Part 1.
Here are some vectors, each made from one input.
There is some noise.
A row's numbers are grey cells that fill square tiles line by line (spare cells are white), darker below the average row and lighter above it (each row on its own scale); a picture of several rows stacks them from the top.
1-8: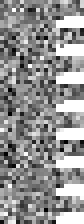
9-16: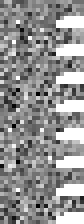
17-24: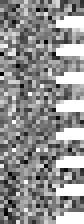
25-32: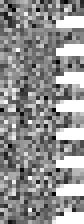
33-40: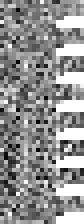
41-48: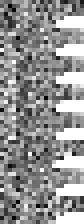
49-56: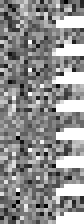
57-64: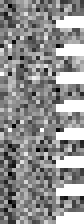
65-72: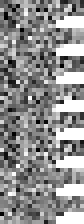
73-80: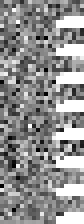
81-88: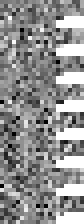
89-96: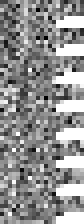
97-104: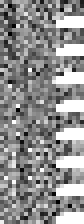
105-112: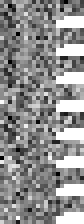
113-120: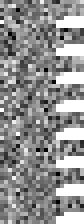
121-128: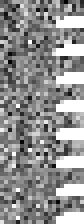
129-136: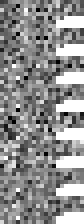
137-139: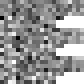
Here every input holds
either a point on a 6-point line and a point on an 8-point line, or a list of up to two points on a 7-point line.
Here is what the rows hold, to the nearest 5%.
About 35% of them hold a point on a 6-point line and a point on an 8-point line. The rest are lists of up to two points on a 7-point line: about 5% of all rows are empty, 30% hold one and 30% two.
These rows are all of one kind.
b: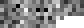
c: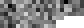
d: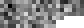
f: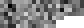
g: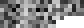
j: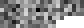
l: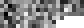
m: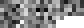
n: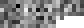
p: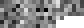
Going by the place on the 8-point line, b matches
n and p.
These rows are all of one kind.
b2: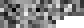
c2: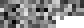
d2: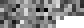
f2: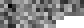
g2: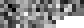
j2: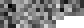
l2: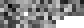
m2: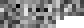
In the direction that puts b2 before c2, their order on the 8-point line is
j2, f2, g2, l2, b2, c2, d2, m2.
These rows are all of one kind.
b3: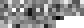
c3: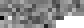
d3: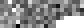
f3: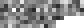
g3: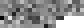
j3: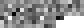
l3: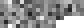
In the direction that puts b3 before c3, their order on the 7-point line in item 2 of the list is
l3, g3, j3, b3, d3, f3, c3.
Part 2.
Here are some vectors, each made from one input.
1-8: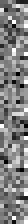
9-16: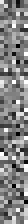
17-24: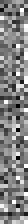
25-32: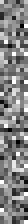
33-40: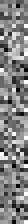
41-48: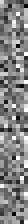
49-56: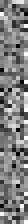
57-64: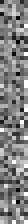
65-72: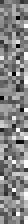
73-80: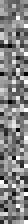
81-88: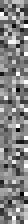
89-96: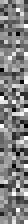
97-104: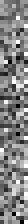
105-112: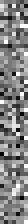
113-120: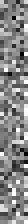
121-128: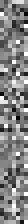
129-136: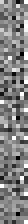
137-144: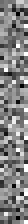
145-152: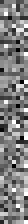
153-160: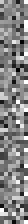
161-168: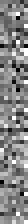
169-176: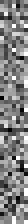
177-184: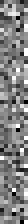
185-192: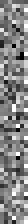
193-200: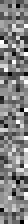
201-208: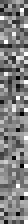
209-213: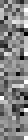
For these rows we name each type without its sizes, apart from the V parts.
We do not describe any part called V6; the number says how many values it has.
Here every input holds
either a point on a line and a node of a tree, or a value of V6.
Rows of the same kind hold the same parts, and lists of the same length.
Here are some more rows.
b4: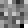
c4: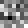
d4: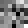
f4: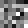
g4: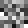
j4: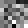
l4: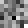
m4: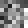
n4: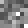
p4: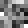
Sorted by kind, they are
b4, c4, f4, j4, l4, m4, n4
d4, g4, p4

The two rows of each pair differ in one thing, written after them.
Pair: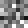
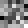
the place on the line
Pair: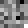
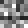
the node of the tree
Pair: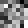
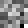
the place on the line
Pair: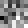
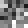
the place on the line
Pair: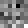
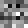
the place on the line
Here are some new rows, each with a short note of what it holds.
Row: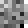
a point on a line and a node of a tree
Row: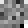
a point on a line and a node of a tree
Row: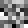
a value of V6
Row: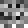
a point on a line and a node of a tree
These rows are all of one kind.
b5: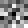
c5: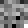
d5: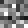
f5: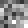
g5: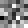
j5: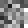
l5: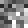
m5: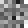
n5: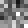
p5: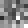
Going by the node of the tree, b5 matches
d5 and g5.
